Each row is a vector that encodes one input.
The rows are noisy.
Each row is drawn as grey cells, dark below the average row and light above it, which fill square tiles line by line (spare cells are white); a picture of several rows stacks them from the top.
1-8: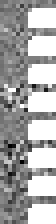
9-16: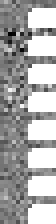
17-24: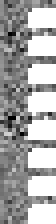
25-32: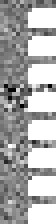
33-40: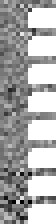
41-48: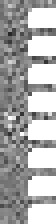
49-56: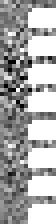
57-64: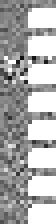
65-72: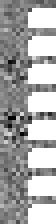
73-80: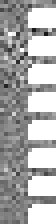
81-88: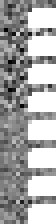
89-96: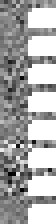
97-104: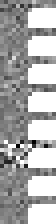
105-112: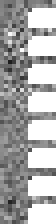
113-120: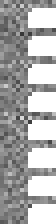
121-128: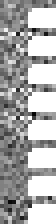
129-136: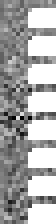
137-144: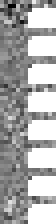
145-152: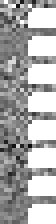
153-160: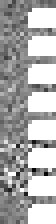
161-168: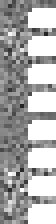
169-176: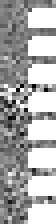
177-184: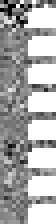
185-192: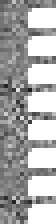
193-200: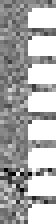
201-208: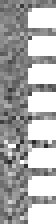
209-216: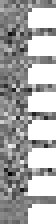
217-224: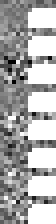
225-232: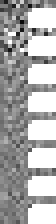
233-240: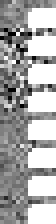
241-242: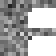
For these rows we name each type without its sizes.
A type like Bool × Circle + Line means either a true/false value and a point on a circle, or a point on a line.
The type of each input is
Bool × (Label + Line).
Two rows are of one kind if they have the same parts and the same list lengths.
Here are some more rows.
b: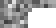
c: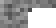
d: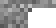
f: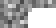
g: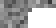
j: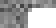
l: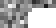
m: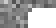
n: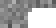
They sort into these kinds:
b, d, g
c, f, j, l, m, n

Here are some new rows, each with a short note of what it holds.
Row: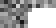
a label and a true/false value
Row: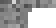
a label and a true/false value
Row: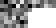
a label and a true/false value
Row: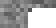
a point on a line and a true/false value
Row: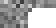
a point on a line and a true/false value
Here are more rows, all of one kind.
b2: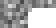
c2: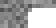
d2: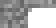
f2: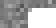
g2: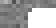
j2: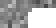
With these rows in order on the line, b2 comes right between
d2 and g2.
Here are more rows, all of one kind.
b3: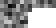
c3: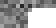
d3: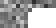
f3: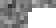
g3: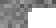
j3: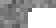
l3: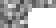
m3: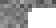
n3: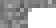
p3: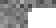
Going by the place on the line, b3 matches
d3, g3, m3 and p3.
